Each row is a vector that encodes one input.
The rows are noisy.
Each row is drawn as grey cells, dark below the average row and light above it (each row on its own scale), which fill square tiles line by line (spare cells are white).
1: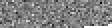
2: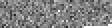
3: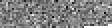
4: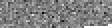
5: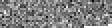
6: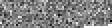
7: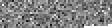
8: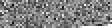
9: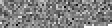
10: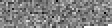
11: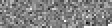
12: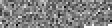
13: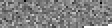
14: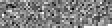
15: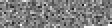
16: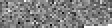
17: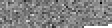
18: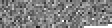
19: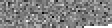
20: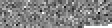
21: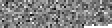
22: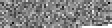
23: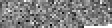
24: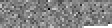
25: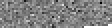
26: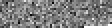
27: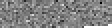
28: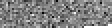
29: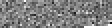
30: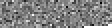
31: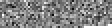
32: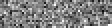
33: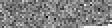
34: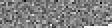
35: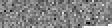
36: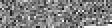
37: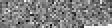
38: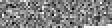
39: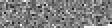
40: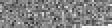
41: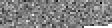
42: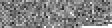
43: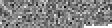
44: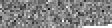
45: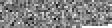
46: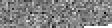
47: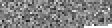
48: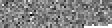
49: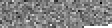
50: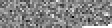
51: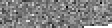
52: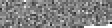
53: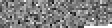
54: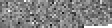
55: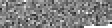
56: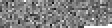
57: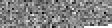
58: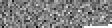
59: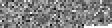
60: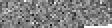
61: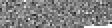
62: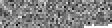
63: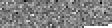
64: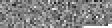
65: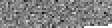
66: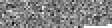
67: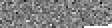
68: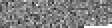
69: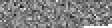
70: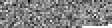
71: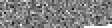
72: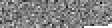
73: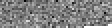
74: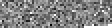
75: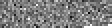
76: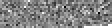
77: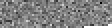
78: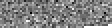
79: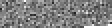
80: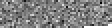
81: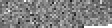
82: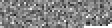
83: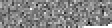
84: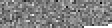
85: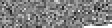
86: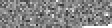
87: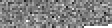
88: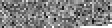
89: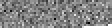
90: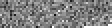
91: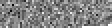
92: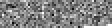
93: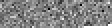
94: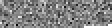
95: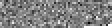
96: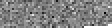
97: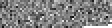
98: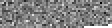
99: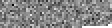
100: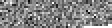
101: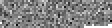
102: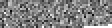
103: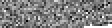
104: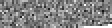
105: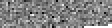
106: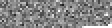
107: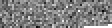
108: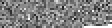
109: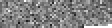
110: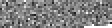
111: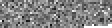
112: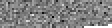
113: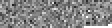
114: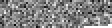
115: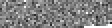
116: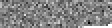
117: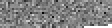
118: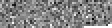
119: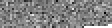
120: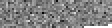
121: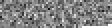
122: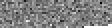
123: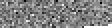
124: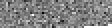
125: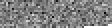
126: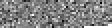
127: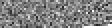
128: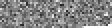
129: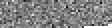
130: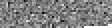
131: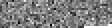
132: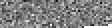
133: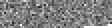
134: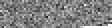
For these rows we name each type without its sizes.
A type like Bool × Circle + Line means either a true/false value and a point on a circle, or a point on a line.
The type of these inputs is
Circle × (Tree + Unit) + Line.
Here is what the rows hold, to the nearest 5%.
About 70% of them hold a point on a circle, together with either a fixed value, or a node of a tree. The rest hold a point on a line.
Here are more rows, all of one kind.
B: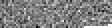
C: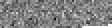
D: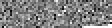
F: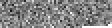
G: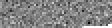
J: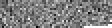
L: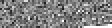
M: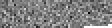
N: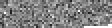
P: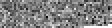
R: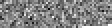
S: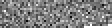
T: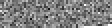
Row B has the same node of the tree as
R and T.
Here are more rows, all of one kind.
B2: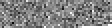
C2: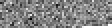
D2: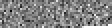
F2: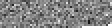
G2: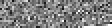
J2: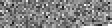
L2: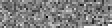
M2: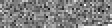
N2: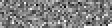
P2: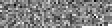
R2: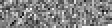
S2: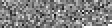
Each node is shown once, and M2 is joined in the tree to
C2, G2 and R2.
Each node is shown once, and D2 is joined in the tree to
C2.
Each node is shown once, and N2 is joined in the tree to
L2.
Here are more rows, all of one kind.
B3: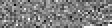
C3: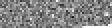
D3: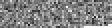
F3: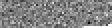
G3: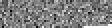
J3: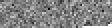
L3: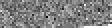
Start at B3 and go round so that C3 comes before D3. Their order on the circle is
B3, G3, C3, F3, J3, D3, L3.
